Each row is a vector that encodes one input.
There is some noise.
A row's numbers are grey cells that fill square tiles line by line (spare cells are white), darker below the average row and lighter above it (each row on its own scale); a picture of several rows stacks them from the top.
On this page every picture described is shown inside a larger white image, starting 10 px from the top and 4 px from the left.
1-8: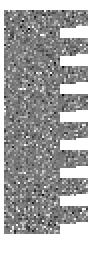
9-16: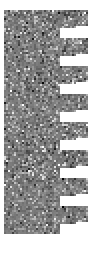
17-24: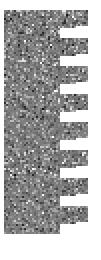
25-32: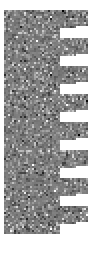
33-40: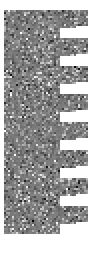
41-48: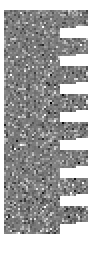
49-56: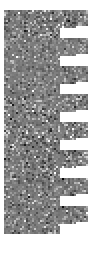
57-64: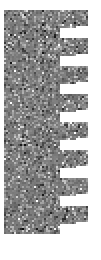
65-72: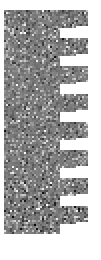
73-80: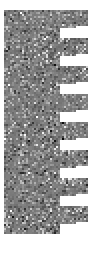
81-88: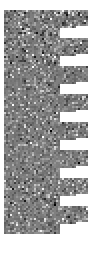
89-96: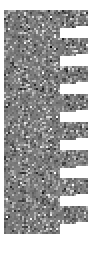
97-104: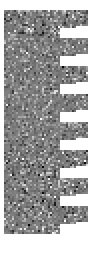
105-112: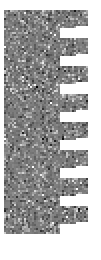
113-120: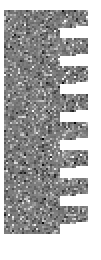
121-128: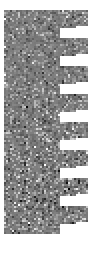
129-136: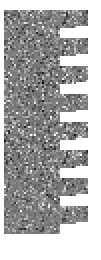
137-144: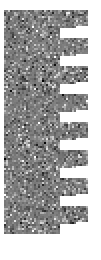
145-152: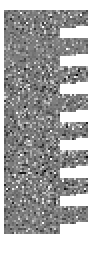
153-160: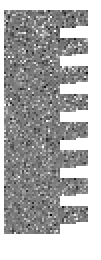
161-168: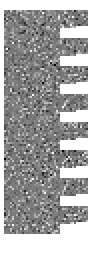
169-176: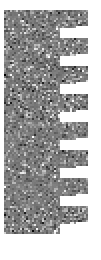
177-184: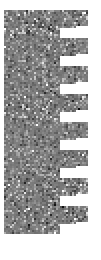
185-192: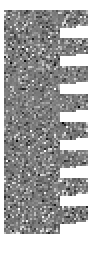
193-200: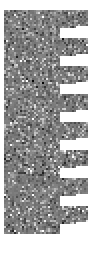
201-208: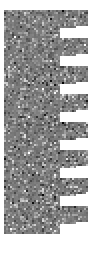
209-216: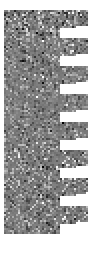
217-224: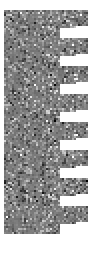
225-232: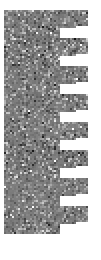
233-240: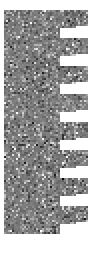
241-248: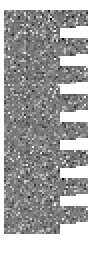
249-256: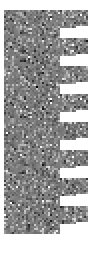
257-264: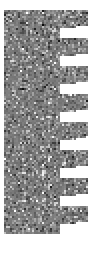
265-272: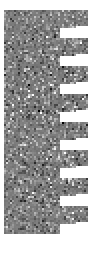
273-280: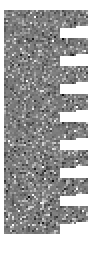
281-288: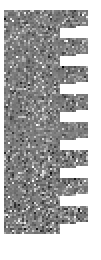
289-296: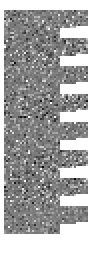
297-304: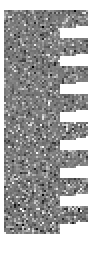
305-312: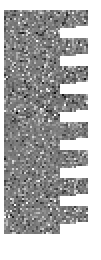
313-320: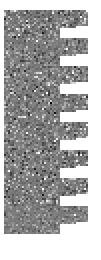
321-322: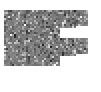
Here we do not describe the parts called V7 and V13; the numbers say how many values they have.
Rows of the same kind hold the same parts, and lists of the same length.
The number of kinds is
3.
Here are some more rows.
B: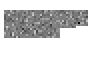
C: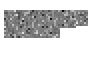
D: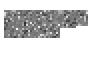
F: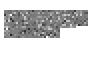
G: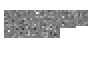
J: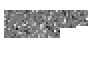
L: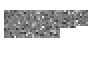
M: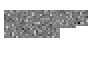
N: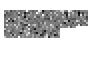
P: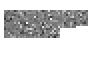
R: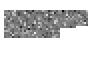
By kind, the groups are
B, M
C, D, J, R
F, G, L, N, P

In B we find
a fixed value.
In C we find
five true/false values, a value of V7 and a value of V13.
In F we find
a point on a 15-point circle and five true/false values.
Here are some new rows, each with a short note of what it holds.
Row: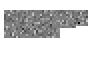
a fixed value
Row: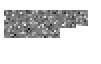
five true/false values, a value of V7 and a value of V13
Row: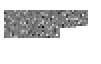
five true/false values, a value of V7 and a value of V13
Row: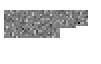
a fixed value
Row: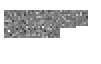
a point on a 15-point circle and five true/false values
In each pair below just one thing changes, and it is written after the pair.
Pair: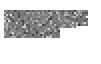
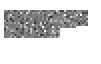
the place on the 15-point circle
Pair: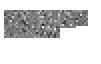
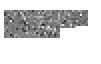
one of the five true/false values
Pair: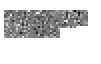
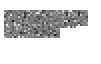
one of the five true/false values
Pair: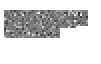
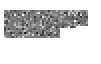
one of the five true/false values
